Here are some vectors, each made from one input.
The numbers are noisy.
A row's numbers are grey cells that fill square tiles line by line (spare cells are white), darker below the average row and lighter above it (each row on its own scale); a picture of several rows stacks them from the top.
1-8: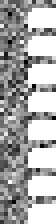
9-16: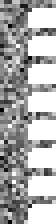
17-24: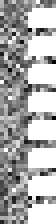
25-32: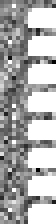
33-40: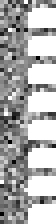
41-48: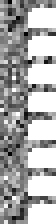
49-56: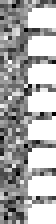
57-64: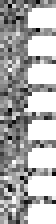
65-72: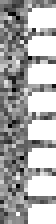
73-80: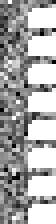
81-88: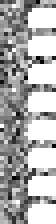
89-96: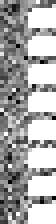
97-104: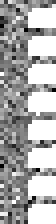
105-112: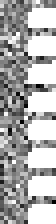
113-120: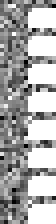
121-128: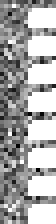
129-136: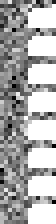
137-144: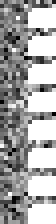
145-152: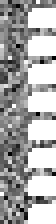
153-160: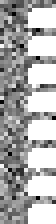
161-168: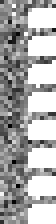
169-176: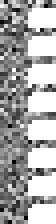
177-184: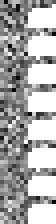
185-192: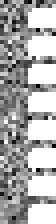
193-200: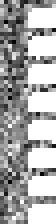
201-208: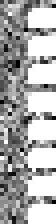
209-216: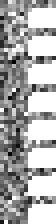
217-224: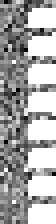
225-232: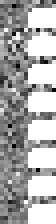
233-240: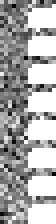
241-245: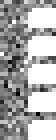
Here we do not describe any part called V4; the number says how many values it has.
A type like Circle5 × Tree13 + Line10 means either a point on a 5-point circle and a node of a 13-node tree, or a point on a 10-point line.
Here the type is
Bool × (Line8 + Line9) × V4.
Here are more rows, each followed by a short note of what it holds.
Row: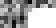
a point on an 8-point line, a true/false value and a value of V4
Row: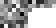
a point on an 8-point line, a true/false value and a value of V4
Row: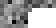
a point on an 8-point line, a true/false value and a value of V4
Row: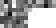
a point on a 9-point line, a true/false value and a value of V4
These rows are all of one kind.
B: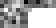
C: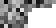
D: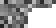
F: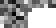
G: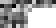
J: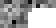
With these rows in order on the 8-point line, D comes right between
G and J.
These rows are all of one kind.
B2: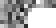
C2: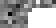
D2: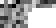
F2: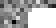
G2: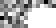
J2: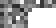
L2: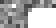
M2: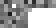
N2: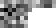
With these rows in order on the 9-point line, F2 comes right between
C2 and D2.
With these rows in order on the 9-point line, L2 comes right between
G2 and N2.
